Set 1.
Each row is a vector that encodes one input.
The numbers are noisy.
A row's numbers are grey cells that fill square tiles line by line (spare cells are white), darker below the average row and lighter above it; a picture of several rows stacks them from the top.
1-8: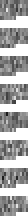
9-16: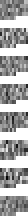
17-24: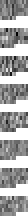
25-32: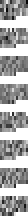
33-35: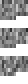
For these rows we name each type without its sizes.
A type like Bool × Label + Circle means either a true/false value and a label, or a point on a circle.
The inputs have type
Circle + Unit.
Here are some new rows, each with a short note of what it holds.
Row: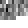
a fixed value
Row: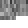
a point on a circle
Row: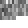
a fixed value
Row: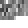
a fixed value
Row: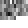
a fixed value
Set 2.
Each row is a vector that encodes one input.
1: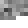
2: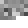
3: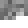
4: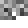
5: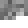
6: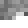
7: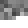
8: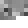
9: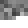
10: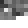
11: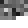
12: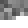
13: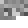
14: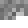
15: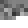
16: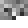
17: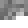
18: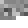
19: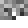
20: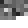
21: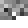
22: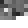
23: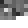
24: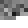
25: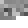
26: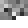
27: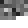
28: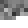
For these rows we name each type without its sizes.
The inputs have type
Line.
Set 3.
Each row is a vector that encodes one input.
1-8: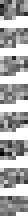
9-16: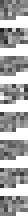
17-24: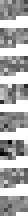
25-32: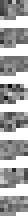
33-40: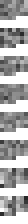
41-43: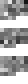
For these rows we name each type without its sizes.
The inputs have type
Line.
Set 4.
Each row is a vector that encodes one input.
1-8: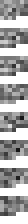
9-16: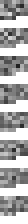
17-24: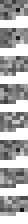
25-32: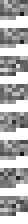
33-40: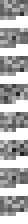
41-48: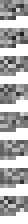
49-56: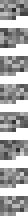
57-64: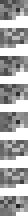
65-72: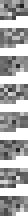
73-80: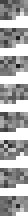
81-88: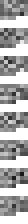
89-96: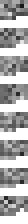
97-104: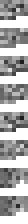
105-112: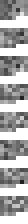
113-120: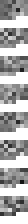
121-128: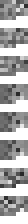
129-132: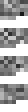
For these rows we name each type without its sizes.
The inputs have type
Line.
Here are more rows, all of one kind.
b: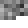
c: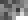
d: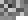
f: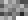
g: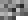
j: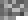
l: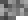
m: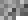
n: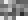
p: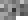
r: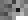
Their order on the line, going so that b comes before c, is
j, f, n, m, p, g, b, l, c, r, d.
